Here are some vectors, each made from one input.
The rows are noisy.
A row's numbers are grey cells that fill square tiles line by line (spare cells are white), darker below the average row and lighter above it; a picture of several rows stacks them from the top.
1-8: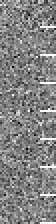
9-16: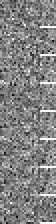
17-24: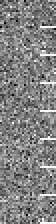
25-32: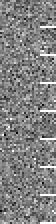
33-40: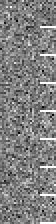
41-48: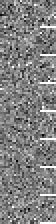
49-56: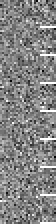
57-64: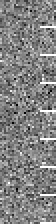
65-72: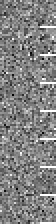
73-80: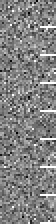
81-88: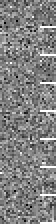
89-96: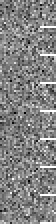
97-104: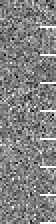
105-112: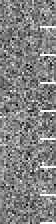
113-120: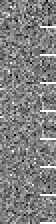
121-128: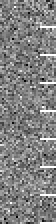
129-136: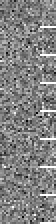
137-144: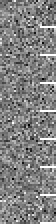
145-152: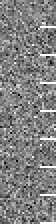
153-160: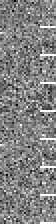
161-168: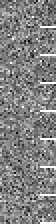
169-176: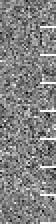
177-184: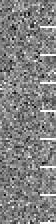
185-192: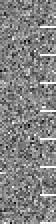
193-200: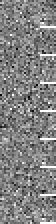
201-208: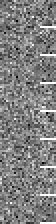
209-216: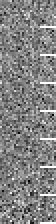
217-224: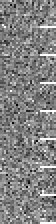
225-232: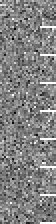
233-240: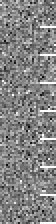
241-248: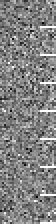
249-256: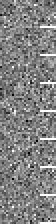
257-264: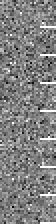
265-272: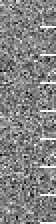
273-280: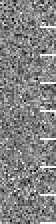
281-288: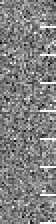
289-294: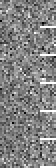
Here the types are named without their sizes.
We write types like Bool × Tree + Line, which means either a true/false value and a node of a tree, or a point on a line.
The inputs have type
(Circle × Tree + List(Line)) × Label.
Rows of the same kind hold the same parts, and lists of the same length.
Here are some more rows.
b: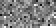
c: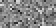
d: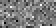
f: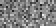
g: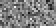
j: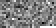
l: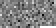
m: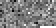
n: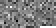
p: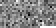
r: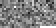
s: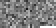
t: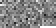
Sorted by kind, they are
b, f, g, p, r
c, m
d, t
j, l, n, s

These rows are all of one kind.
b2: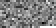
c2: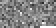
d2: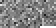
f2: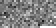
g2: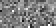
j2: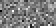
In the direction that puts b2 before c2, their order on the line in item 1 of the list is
b2, d2, f2, c2, j2, g2.
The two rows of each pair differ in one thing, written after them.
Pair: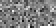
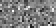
the place on the line in item 2 of the list
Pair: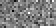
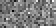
the place on the line in item 2 of the list
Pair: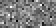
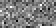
the place on the line in item 1 of the list
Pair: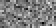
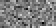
the place on the line in item 1 of the list
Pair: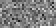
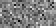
the place on the line in item 2 of the list
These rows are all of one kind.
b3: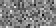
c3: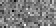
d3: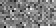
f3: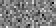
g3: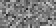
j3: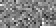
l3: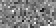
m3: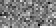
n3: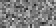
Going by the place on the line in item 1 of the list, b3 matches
m3 and n3.
